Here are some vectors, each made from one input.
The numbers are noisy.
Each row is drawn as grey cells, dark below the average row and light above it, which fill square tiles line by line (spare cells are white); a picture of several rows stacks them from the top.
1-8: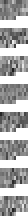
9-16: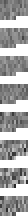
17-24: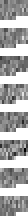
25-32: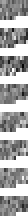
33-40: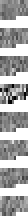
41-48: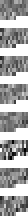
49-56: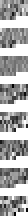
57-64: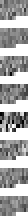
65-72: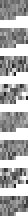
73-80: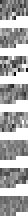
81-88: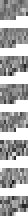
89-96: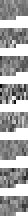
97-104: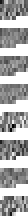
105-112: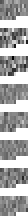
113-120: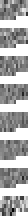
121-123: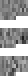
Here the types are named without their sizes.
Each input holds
either a point on a line, or a list of points on a circle.
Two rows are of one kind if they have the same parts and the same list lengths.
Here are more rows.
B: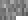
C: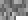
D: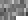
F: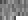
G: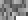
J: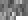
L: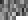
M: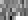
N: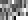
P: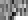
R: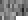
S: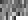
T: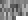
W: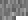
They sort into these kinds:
B, D, L, M, R
C, G, J
F, N, S, W
P, T

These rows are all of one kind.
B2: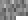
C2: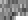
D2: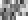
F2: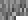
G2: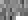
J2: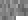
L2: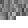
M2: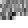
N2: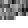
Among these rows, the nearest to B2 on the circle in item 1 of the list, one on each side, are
G2 and J2.
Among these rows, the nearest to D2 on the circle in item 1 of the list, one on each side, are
C2 and L2.
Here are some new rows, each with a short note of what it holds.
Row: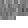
a list of two items
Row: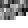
a list of two items
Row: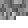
the empty list
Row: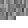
a list of two items
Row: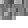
the empty list
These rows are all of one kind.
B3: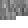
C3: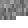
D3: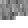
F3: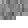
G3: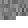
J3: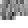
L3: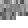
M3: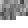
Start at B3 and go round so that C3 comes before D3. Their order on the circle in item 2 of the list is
B3, C3, L3, M3, F3, J3, G3, D3.
